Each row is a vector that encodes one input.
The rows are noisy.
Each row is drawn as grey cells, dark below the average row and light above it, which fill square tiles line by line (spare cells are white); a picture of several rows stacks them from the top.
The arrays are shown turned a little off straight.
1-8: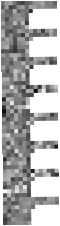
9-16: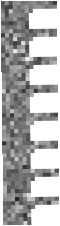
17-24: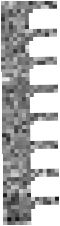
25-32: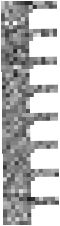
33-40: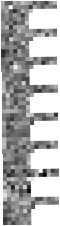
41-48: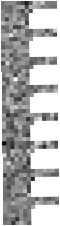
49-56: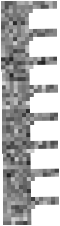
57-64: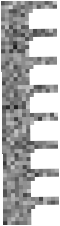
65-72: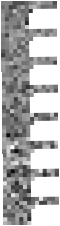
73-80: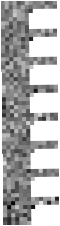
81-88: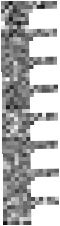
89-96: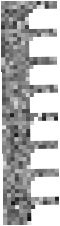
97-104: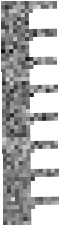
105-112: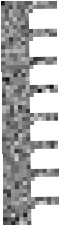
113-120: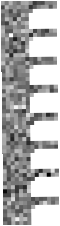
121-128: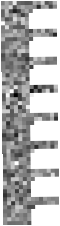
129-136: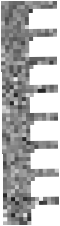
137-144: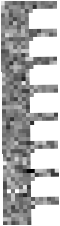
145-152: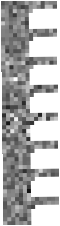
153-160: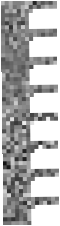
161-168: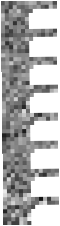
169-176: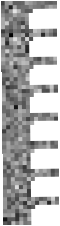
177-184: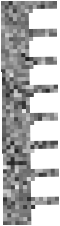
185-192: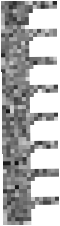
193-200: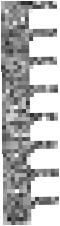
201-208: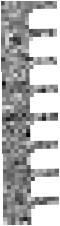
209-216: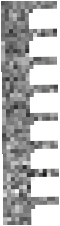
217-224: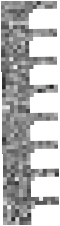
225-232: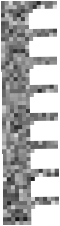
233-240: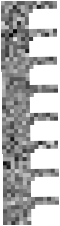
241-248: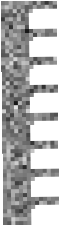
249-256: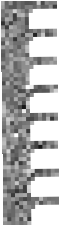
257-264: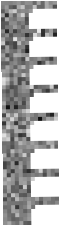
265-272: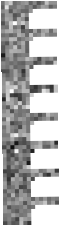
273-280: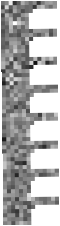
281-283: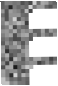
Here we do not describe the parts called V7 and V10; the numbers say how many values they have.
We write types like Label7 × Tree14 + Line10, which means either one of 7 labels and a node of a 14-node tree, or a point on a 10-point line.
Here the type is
Bool × Bool × Bool × Bool × (Label6 × V10 + Unit) × V7.
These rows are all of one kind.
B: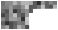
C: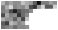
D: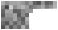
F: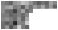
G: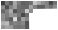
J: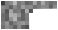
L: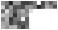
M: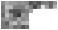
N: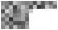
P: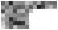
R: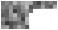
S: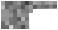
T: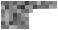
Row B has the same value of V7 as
G, J and R.
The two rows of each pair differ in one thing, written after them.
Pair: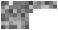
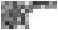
one of the four true/false values
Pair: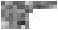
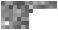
the label
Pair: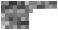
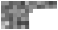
the value of V10
